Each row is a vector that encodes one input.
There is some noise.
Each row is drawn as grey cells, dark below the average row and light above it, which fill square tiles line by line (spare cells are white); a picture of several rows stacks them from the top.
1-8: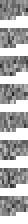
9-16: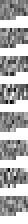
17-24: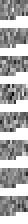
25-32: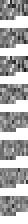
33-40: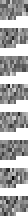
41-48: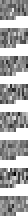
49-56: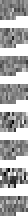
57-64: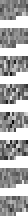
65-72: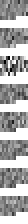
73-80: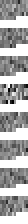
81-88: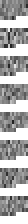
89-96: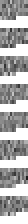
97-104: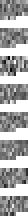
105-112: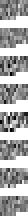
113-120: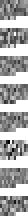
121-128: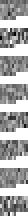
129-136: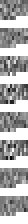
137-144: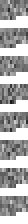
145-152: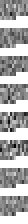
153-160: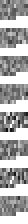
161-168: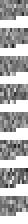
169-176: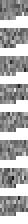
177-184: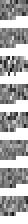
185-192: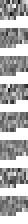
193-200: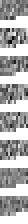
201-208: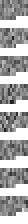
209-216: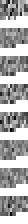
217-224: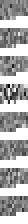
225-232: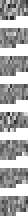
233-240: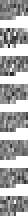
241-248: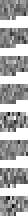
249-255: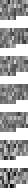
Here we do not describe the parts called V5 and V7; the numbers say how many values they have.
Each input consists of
a value of V5, together with either one of 9 labels, or a true/false value and a value of V7.
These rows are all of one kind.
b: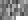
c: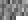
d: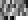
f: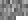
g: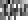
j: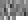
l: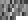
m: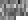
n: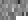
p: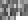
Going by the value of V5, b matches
g and p.
